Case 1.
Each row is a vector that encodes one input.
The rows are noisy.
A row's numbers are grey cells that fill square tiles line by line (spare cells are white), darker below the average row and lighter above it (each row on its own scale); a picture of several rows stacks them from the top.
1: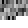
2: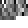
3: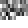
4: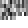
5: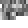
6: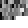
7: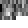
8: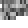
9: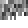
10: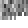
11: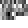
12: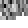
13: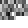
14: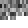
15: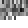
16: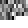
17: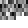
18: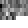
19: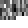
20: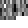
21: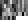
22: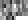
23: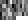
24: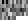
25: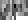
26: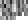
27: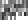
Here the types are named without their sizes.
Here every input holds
three true/false values.
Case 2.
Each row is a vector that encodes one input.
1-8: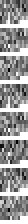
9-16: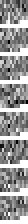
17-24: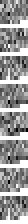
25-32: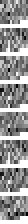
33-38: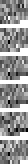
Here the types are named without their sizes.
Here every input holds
a point on a line.
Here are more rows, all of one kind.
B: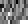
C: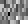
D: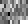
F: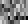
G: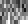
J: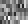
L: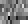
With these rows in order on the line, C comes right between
D and J.
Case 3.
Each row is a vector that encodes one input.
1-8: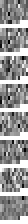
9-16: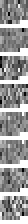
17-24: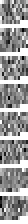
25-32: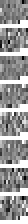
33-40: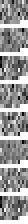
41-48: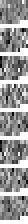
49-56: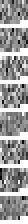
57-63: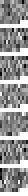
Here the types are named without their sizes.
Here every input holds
either a fixed value, or four true/false values.
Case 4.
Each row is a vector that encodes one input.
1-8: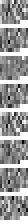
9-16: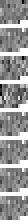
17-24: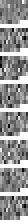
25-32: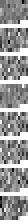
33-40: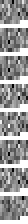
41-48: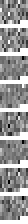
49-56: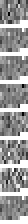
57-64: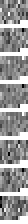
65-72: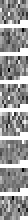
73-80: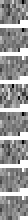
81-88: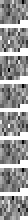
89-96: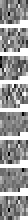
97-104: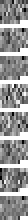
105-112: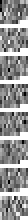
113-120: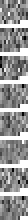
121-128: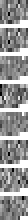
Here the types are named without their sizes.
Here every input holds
either a fixed value, or three true/false values.
